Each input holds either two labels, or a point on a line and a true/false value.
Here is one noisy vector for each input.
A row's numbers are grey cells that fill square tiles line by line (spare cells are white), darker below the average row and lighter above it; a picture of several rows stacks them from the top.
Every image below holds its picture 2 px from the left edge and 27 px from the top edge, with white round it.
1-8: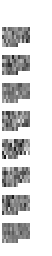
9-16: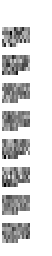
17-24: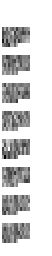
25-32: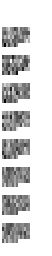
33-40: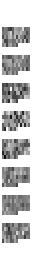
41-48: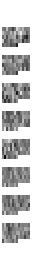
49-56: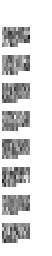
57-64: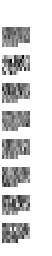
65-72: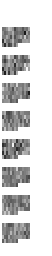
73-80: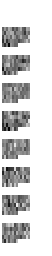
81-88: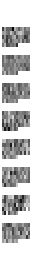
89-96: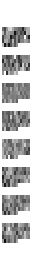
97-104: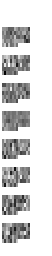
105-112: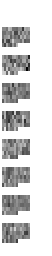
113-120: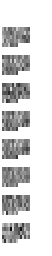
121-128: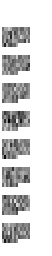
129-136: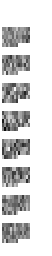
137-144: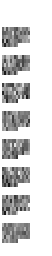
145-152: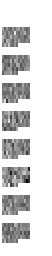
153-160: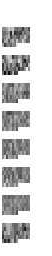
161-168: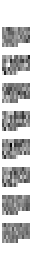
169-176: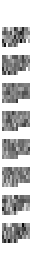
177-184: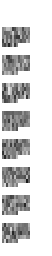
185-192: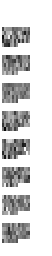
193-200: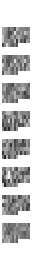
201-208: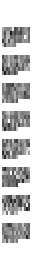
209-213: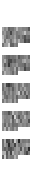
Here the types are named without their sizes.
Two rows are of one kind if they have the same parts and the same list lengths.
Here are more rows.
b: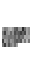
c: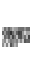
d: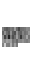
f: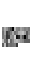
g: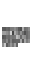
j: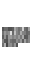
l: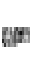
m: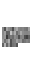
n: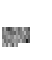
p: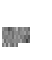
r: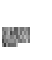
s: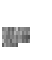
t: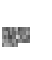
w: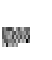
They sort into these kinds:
b, l, r
c, d, f, g, j, m, n, p, s, t, w

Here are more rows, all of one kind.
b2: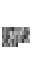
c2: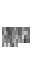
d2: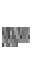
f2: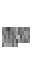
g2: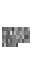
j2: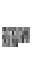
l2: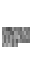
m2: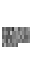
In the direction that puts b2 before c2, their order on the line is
j2, b2, l2, c2, m2, g2, f2, d2.
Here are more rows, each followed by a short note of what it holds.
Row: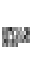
a point on a line and a true/false value
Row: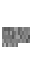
a point on a line and a true/false value
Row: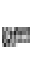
two labels
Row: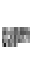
two labels
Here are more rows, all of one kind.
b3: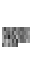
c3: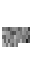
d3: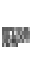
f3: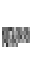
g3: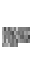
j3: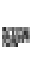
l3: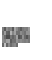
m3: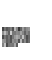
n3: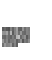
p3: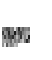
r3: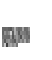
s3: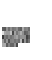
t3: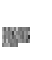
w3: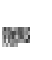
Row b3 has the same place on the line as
c3, j3 and s3.
